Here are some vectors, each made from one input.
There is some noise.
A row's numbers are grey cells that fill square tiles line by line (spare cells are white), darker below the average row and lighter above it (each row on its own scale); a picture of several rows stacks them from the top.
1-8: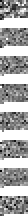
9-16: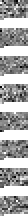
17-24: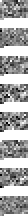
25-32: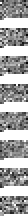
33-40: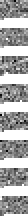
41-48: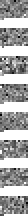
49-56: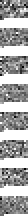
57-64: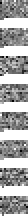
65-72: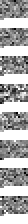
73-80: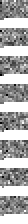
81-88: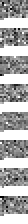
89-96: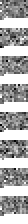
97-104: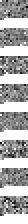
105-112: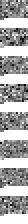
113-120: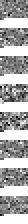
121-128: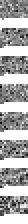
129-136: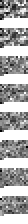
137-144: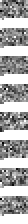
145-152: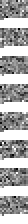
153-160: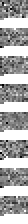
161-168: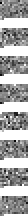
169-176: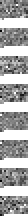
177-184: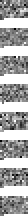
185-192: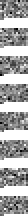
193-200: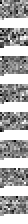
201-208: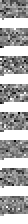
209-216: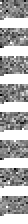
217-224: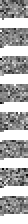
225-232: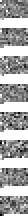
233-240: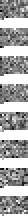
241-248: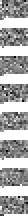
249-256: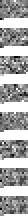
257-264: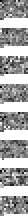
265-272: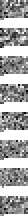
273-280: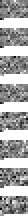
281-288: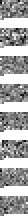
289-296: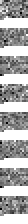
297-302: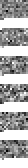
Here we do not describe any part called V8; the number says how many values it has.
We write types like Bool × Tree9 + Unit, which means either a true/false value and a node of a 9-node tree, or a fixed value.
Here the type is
List3(Bool × V8).
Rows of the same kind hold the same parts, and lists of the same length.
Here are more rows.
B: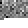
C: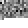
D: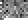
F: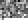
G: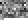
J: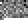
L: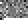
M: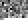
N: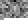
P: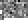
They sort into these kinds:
B
C, F, P
D, G, J, L, N
M

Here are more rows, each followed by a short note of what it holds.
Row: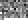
a list of three items
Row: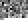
the empty list
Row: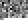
the empty list
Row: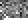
a list of two items
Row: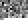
the empty list
